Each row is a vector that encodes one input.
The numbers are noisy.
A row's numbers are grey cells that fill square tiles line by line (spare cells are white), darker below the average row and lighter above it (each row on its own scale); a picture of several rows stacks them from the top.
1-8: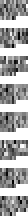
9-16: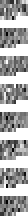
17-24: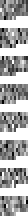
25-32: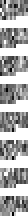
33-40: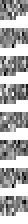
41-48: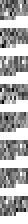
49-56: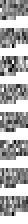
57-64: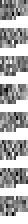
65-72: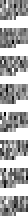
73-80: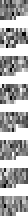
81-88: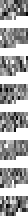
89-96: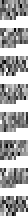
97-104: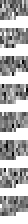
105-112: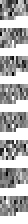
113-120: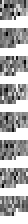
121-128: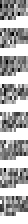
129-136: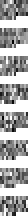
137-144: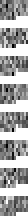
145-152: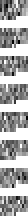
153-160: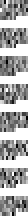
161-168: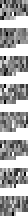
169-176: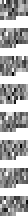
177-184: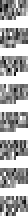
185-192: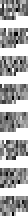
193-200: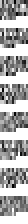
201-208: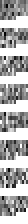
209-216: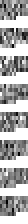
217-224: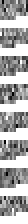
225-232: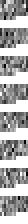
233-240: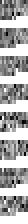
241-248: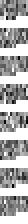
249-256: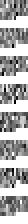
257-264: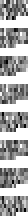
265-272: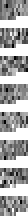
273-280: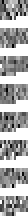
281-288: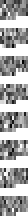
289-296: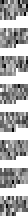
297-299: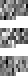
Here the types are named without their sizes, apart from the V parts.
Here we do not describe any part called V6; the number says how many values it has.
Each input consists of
a value of V6, together with a list of points on a line.
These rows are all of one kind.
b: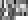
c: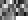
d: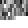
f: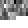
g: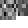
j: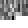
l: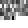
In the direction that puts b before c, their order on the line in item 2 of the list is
f, d, l, b, c, g, j.
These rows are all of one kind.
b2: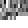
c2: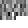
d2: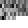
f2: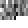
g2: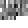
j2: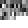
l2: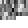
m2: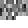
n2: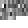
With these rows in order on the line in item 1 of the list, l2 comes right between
c2 and f2.
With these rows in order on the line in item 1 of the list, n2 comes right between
d2 and j2.
